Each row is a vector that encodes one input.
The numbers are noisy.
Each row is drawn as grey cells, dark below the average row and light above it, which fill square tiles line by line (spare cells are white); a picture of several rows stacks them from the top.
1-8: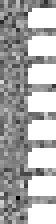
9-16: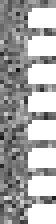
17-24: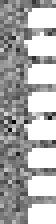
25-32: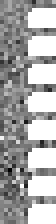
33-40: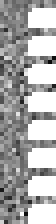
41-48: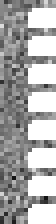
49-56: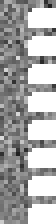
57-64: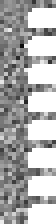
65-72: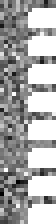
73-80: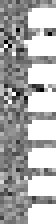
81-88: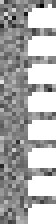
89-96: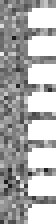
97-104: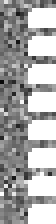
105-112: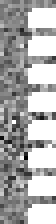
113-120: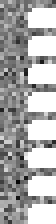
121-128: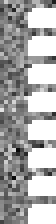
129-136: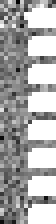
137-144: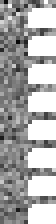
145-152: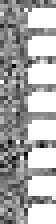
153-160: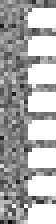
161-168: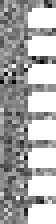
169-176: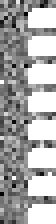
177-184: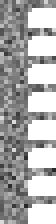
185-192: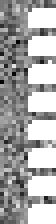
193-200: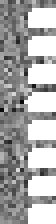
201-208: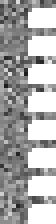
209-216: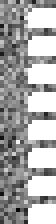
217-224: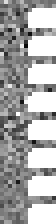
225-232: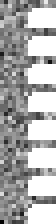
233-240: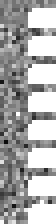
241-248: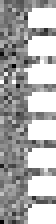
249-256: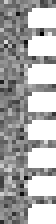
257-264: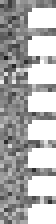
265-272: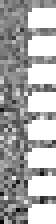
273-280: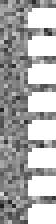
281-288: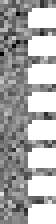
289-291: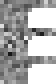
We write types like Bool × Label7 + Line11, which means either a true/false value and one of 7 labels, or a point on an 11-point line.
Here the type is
Line14 × List2(Line4).
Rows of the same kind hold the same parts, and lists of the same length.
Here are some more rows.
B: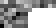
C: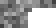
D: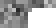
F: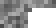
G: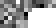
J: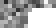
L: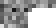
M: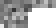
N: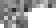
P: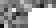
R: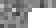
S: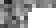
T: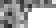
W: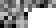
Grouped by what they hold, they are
B, D, P, R
C, F, J, L, M, N, S
G, T, W

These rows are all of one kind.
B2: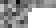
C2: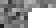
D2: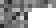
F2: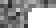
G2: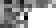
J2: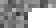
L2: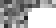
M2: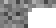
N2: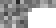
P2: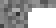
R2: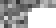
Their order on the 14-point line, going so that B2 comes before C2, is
L2, R2, N2, B2, M2, J2, G2, P2, D2, F2, C2.
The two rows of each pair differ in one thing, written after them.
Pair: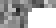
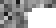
the place on the 14-point line
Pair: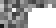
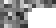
the place on the 4-point line in item 1 of the list
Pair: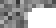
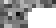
the place on the 4-point line in item 1 of the list
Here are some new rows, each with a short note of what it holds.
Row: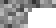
a point on a 14-point line, together with the empty list
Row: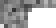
a point on a 14-point line, together with a list of two items
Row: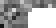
a point on a 14-point line, together with a list of one item
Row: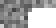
a point on a 14-point line, together with a list of two items
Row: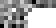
a point on a 14-point line, together with the empty list
